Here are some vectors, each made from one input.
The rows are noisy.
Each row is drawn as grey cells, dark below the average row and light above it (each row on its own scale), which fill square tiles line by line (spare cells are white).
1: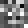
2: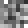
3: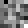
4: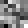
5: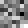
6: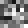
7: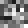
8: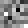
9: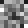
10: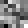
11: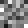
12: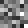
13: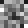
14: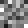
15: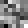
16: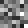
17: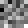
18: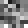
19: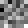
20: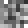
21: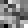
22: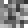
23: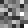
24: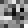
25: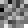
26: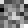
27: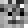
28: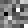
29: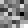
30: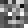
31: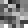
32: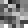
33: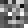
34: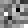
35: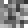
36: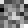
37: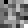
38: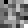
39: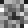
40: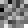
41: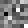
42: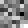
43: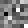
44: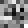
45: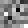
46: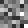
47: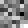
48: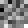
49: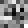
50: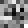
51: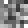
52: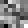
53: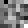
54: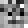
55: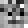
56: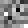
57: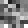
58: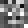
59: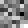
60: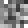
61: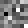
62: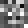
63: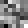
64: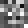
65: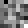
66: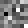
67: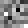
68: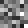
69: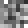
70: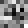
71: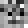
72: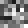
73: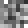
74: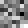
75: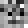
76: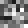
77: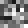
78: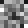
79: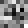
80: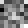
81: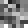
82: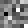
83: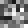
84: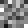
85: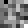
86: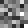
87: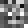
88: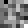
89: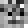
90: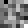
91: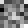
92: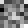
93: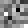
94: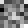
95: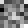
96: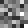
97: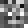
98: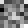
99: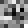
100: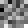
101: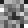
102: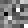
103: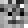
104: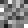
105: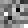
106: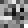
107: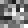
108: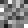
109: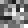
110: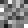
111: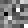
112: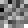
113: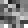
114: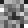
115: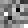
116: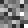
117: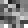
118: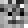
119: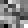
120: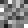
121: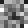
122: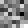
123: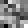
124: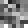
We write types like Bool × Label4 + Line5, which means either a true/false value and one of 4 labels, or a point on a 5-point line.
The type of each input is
Bool × Bool × Bool × Bool.
